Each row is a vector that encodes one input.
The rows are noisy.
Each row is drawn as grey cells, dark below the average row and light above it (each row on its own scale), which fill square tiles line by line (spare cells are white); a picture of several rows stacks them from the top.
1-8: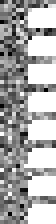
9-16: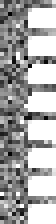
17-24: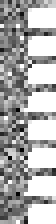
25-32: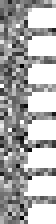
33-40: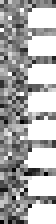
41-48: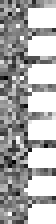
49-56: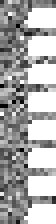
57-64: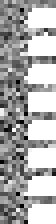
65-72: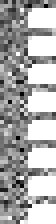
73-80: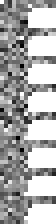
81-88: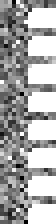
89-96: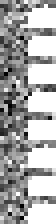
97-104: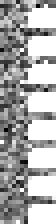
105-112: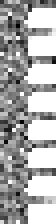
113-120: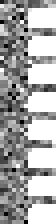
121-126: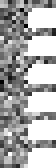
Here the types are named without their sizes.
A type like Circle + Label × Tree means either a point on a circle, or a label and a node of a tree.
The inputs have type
Bool × Circle.
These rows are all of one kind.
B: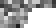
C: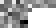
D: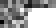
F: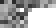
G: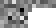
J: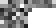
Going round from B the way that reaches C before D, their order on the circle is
B, C, F, D, J, G.
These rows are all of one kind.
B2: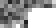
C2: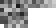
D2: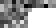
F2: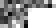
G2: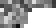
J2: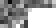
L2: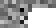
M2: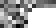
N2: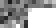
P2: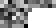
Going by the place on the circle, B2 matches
D2, F2, J2 and N2.
